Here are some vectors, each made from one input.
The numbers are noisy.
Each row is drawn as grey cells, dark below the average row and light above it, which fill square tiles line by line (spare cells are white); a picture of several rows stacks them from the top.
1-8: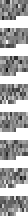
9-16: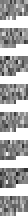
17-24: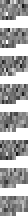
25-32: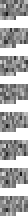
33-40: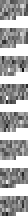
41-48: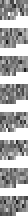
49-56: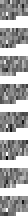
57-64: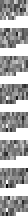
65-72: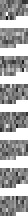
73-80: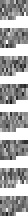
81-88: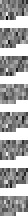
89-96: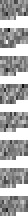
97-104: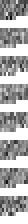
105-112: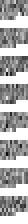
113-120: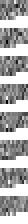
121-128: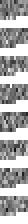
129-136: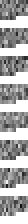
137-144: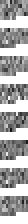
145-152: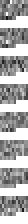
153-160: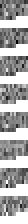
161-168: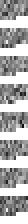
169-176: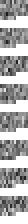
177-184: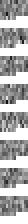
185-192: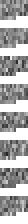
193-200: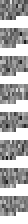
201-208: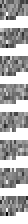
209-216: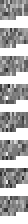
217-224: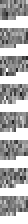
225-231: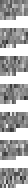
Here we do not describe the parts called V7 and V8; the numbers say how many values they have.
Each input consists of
a point on a 10-point line and a value of V8, together with either a point on a 6-point line, or a value of V7.
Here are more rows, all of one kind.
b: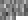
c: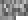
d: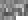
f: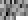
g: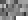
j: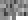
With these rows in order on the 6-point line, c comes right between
b and d.
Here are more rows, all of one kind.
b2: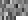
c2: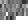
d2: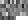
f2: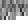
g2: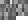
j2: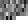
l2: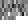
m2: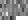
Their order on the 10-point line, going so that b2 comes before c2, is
d2, g2, f2, l2, j2, b2, c2, m2.
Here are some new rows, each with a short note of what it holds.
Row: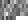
a point on a 10-point line, a value of V7 and a value of V8
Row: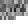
a point on a 10-point line, a value of V7 and a value of V8
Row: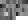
a point on a 10-point line, a value of V7 and a value of V8
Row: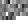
a point on a 10-point line, a value of V7 and a value of V8
